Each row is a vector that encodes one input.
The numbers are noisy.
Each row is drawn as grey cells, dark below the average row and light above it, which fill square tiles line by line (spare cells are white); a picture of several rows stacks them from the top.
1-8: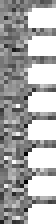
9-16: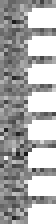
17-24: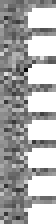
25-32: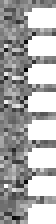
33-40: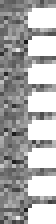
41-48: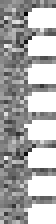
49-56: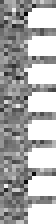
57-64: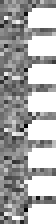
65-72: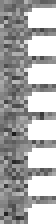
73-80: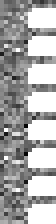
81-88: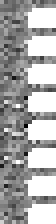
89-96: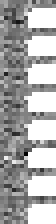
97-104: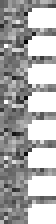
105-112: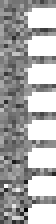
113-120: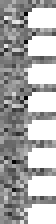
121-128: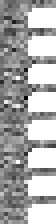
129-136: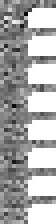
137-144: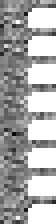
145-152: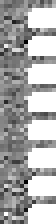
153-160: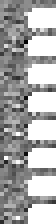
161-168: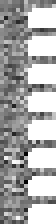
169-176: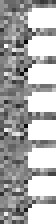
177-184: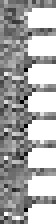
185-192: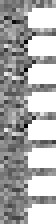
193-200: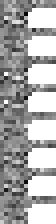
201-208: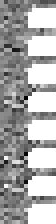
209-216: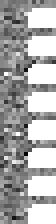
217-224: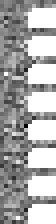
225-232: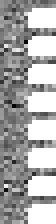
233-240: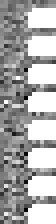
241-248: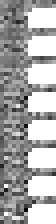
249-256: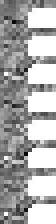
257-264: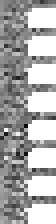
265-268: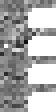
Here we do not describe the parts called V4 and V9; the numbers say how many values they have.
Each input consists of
either one of 11 labels, a true/false value and a value of V4, or a point on a 7-point line and a value of V9.
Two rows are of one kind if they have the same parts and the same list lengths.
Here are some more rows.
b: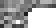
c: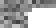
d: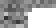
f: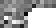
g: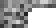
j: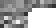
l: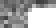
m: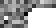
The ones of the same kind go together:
b, f, g, j, m
c, d, l

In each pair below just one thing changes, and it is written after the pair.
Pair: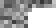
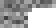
the value of V4
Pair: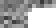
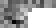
the true/false value
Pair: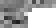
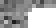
the true/false value
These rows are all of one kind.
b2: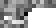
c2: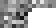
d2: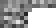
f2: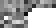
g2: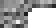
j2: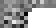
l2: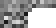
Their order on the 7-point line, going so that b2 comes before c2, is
g2, d2, l2, j2, f2, b2, c2.
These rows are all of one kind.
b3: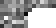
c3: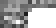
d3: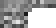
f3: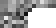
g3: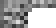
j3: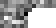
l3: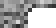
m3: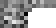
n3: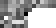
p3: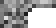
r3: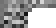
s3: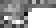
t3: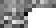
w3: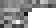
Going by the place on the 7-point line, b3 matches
f3, j3 and n3.
